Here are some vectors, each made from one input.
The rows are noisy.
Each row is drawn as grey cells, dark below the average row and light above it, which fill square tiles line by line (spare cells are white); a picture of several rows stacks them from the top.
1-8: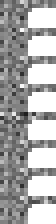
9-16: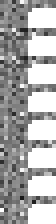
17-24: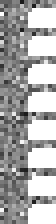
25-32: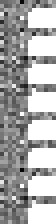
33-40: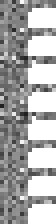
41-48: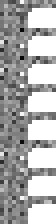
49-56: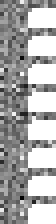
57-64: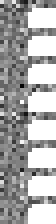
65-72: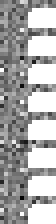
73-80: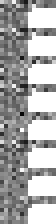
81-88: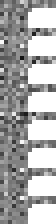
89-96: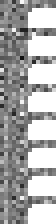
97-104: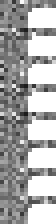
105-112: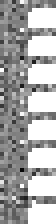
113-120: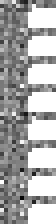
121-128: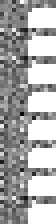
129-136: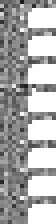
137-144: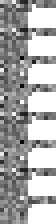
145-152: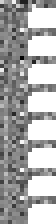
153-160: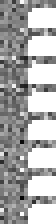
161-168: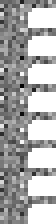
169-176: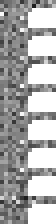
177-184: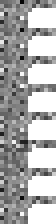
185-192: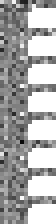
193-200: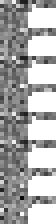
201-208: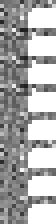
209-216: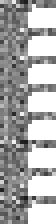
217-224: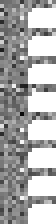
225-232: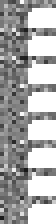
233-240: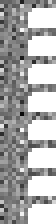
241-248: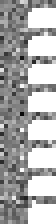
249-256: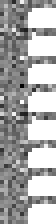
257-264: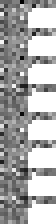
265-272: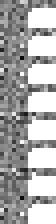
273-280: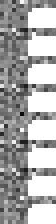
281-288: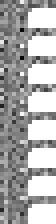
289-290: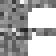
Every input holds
either a point on a 9-point circle, or a fixed value, or one of 5 labels and a true/false value, or a node of a 9-node tree.
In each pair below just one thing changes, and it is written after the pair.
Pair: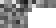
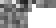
the true/false value
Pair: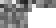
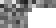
the true/false value
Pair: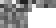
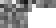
the label
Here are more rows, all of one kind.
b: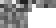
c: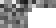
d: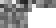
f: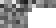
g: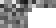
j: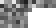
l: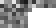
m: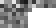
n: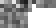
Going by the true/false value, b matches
d and n.
